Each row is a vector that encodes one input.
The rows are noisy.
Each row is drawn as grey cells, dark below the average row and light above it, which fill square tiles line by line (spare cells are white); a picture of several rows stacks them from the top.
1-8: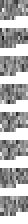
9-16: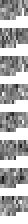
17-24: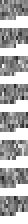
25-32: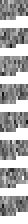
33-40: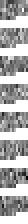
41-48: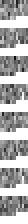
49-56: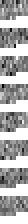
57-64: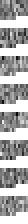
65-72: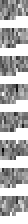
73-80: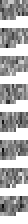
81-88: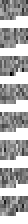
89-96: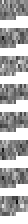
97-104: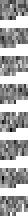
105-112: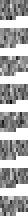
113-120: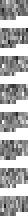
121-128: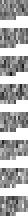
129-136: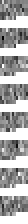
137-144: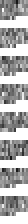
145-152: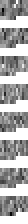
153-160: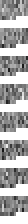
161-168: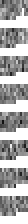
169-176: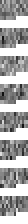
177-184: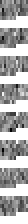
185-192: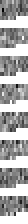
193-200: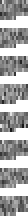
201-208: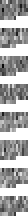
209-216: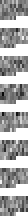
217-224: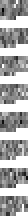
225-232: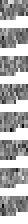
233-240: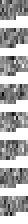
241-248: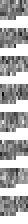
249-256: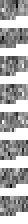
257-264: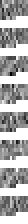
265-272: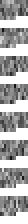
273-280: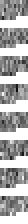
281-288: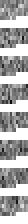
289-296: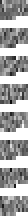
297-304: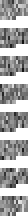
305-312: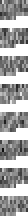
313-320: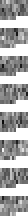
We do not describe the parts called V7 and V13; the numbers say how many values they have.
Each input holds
a value of V13, together with either a point on a 9-point circle and a true/false value, or a value of V7.
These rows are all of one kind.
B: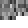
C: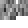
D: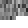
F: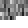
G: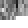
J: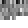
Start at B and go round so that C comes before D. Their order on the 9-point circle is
B, G, C, J, F, D.
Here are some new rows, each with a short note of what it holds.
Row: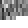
a value of V7 and a value of V13
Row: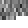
a value of V7 and a value of V13
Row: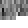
a value of V7 and a value of V13
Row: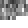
a point on a 9-point circle, a true/false value and a value of V13
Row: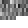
a point on a 9-point circle, a true/false value and a value of V13
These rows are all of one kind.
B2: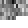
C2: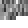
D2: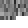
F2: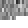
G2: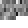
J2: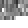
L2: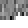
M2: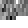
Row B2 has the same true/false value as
F2 and J2.
